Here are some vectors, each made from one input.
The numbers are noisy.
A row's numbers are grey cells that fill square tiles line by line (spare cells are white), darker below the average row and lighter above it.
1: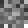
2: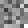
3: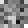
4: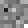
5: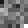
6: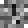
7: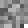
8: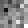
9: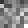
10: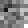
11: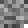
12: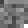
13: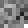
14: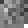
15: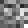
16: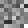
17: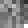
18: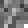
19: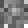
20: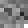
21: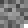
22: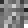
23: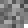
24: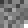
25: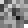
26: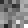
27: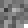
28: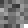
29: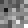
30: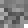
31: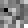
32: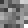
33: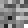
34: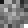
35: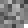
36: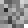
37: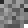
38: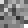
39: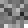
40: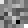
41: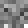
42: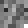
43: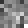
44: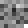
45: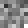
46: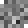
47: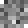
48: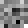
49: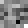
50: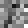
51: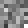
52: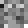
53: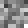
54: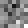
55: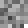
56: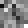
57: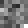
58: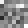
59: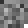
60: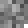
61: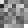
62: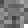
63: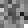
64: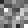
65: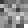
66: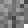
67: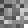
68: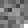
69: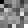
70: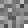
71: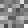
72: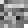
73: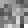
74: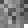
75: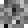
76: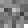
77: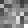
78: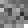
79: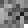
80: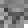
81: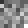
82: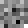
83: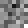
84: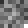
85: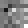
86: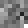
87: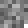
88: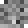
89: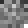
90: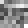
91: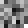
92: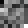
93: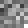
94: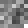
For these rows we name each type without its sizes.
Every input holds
a point on a line, together with either a point on a line, or four true/false values.
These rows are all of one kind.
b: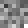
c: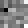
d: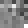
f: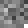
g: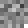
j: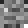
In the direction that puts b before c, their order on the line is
j, f, b, g, d, c.
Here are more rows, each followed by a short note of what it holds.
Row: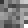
a point on a line and four true/false values
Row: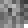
a point on a line and four true/false values
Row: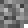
a point on a line and four true/false values
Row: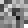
a point on each of two lines
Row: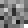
a point on each of two lines
